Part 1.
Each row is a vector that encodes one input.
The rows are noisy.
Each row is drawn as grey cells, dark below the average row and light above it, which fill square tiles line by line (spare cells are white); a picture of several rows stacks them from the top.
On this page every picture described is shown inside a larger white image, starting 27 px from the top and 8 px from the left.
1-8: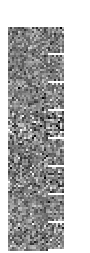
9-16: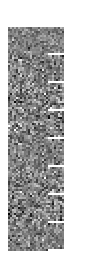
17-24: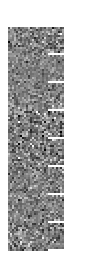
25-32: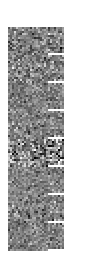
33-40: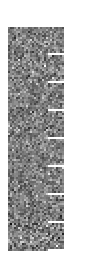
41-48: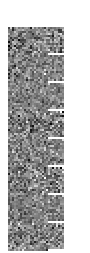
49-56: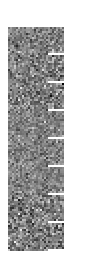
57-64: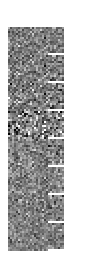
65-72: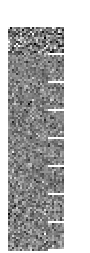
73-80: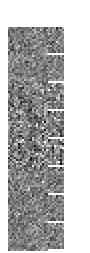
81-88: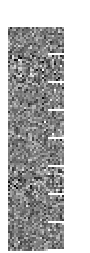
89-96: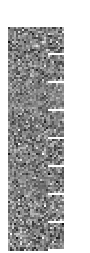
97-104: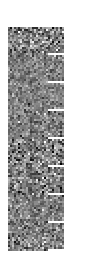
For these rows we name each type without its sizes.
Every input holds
either a point on a circle, or a label, or a point on a line.
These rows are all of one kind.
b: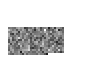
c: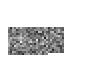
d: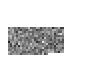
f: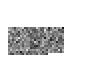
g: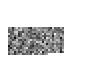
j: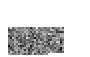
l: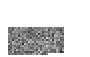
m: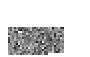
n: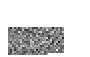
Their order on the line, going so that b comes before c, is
j, m, d, f, b, c, n, l, g.
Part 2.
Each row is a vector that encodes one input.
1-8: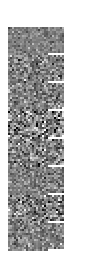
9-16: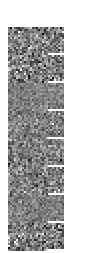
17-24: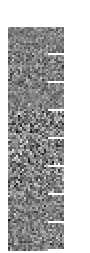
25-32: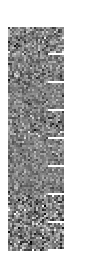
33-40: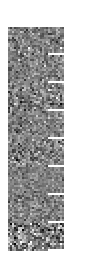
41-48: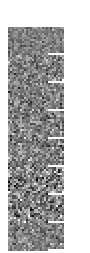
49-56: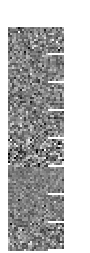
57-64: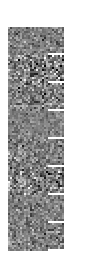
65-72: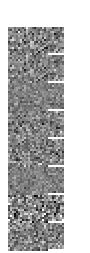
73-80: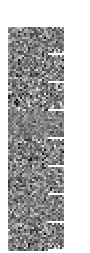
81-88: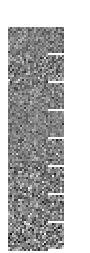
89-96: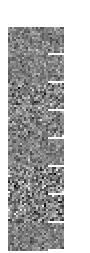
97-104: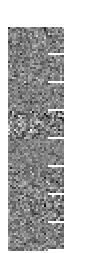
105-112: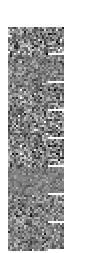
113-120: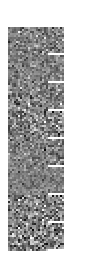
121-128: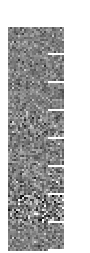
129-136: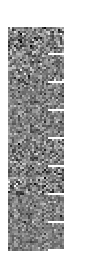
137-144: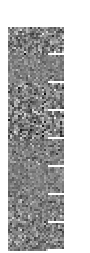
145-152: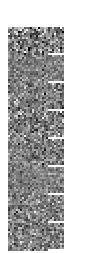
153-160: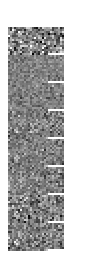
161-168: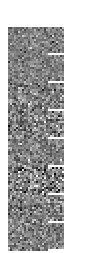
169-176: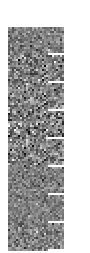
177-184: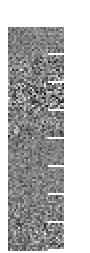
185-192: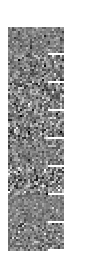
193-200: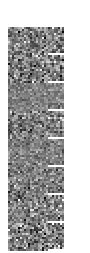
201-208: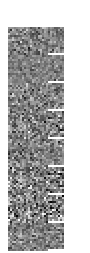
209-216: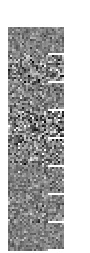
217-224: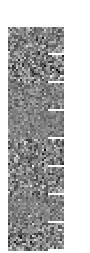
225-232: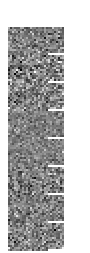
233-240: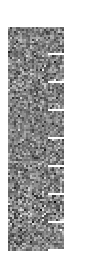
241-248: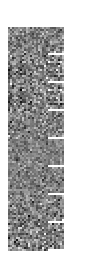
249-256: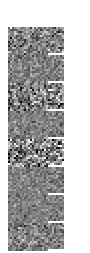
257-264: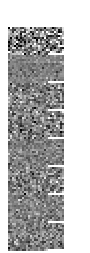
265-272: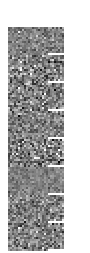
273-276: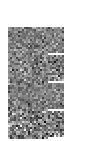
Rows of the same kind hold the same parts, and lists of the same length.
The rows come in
2 kinds.
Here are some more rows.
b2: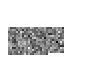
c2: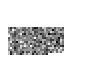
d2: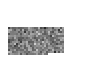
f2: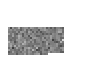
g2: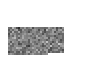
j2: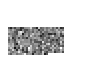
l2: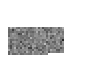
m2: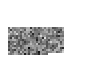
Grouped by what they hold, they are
b2, d2, f2, g2, j2, l2
c2, m2

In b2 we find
a point on a 12-point line and a node of a 9-node tree.
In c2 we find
one of 6 labels.
